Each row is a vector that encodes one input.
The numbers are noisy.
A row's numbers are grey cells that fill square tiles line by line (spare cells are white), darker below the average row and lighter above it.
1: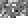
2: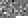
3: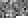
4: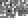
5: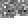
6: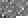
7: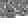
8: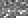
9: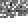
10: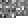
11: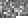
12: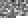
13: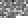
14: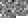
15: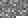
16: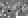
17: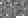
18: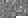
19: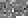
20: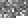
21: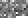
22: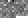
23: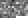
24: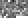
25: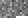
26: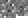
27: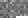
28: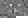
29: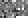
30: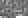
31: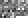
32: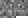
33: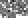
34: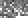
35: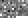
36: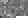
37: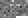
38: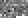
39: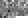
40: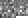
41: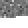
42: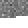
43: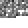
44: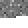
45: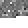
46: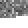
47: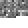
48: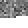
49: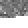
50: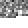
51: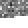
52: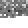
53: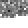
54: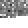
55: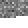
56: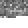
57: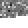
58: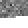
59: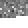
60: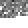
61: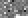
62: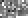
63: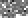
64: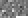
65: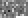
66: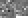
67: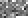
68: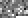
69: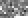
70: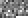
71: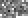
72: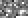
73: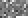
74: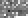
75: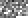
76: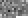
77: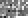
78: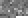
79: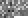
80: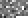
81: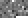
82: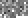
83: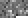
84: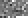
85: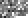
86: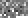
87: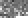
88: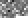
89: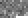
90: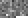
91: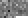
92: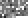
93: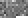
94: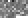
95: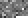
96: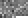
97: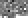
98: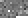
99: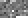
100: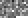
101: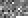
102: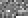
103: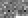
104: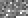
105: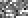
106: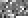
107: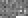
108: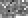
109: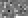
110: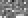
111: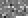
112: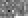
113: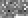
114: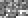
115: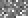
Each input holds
one of 8 labels, together with either one of 8 labels, or three true/false values.
